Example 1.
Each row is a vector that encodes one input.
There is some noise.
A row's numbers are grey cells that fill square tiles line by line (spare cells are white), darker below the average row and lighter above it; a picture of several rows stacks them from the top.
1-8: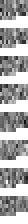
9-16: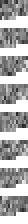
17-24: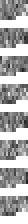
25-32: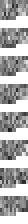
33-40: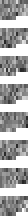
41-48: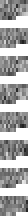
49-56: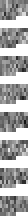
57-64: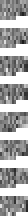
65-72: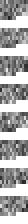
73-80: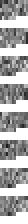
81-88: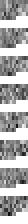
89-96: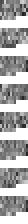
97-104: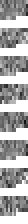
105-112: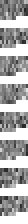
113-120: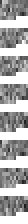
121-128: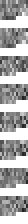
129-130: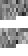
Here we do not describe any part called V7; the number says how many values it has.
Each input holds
either a node of a 10-node tree, or a true/false value and a value of V7.
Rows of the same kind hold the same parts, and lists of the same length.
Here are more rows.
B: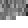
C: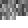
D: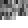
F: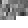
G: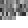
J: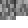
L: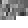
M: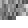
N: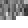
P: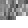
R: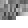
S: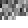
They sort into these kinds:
B, C, D, F, G, J, L, N, S
M, P, R

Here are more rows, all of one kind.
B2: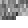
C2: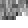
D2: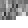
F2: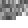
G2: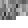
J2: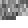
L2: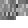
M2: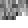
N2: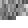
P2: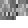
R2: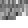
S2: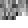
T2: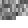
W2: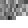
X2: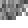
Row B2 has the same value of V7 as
C2, J2, M2 and S2.
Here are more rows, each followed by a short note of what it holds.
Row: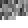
a node of a 10-node tree
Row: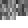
a node of a 10-node tree
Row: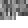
a node of a 10-node tree
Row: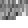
a true/false value and a value of V7
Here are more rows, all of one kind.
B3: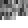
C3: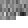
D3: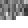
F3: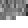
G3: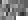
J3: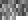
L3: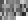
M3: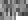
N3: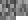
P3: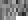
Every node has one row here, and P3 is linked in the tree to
C3, J3 and M3.
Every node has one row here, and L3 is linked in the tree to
C3.
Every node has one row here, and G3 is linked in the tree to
C3.
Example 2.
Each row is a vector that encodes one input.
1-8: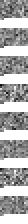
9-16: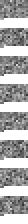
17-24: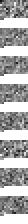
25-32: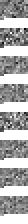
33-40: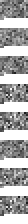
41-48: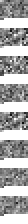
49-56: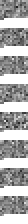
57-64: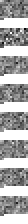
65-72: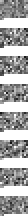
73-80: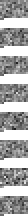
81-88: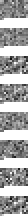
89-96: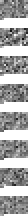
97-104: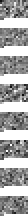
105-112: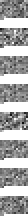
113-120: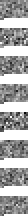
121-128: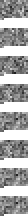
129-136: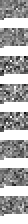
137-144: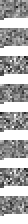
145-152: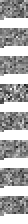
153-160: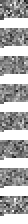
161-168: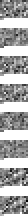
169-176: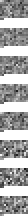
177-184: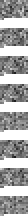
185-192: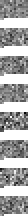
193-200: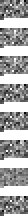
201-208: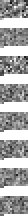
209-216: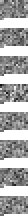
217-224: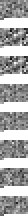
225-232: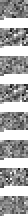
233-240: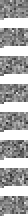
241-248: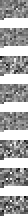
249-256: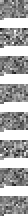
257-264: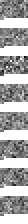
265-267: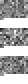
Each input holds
either a point on a 5-point line and a true/false value, or a point on a 9-point line.
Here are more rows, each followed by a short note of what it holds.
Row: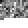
a point on a 5-point line and a true/false value
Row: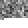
a point on a 9-point line
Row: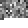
a point on a 5-point line and a true/false value
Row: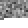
a point on a 9-point line
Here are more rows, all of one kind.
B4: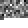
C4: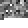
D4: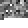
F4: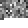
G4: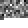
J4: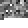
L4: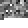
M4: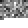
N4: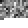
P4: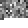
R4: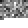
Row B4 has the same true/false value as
G4, M4 and R4.
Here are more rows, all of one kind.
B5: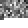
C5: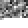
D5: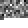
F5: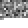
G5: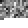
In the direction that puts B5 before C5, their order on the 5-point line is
D5, B5, G5, F5, C5.
